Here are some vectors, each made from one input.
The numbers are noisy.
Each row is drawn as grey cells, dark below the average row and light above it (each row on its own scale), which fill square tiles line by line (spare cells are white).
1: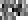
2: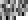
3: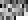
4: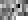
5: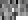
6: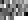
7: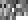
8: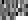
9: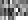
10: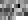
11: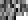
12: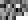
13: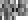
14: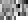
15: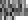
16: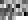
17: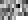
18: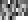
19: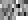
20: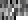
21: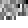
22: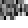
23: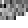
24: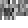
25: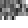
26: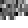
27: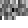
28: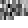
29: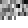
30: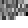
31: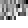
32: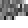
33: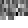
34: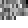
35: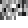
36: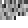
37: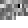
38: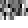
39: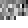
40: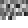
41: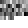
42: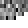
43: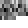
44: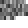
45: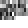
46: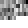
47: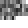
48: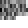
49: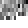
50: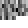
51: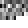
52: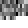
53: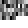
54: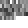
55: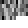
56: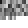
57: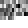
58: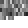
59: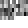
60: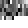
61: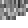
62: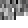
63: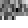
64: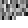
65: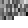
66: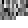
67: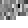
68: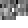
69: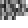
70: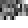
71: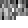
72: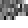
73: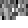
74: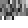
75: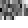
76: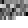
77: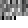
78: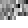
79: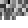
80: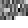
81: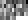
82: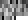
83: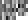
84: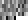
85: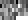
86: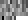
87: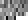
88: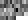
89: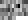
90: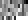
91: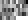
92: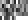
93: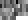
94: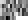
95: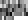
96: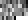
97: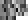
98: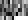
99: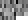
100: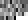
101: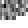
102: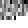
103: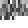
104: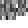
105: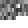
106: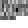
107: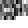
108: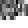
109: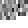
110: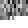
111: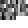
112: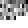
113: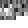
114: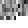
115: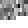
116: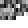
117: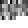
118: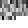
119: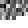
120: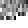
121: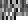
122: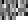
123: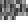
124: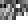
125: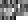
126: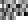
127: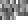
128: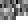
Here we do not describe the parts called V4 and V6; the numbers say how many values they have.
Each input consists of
a value of V4, together with either a point on a 5-point line, or a true/false value and a value of V6.
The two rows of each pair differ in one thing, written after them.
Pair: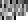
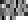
the value of V4
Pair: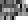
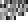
the value of V6
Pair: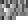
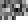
the value of V6
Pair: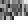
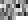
the value of V6
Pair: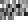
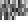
the value of V6
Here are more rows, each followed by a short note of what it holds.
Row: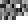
a point on a 5-point line and a value of V4
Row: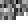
a true/false value, a value of V4 and a value of V6
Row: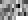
a true/false value, a value of V4 and a value of V6
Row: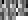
a point on a 5-point line and a value of V4
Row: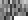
a point on a 5-point line and a value of V4
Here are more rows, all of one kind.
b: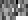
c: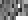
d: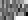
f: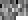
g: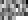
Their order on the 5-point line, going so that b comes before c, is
d, b, g, c, f.
